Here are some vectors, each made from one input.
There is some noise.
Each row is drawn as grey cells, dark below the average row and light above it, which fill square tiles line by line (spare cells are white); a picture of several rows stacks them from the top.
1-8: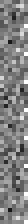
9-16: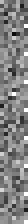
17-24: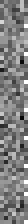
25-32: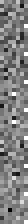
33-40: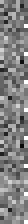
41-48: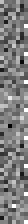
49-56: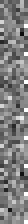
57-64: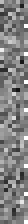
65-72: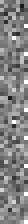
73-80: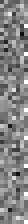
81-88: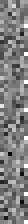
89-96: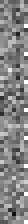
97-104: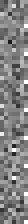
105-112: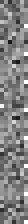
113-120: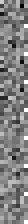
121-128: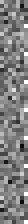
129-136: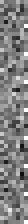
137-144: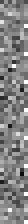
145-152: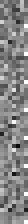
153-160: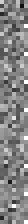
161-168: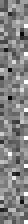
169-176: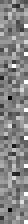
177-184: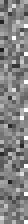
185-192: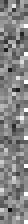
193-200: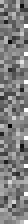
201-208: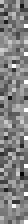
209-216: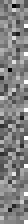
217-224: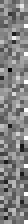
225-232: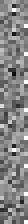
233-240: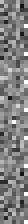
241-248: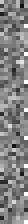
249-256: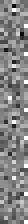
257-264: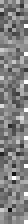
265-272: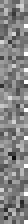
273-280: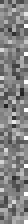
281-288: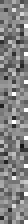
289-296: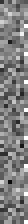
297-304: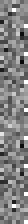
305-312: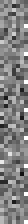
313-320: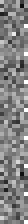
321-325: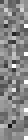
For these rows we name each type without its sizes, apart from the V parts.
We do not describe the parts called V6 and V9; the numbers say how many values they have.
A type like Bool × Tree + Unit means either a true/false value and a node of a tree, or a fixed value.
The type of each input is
Bool × Line + (Circle + V6) × V9.
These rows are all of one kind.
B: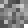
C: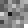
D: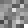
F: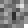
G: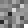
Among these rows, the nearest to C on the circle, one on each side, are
D and F.
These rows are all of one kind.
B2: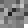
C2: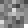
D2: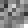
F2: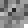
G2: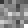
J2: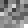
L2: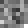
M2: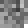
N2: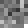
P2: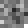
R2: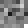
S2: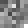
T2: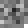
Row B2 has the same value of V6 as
F2, P2 and T2.
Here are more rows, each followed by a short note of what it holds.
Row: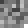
a value of V6 and a value of V9
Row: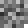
a point on a line and a true/false value
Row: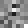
a point on a circle and a value of V9
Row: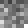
a value of V6 and a value of V9
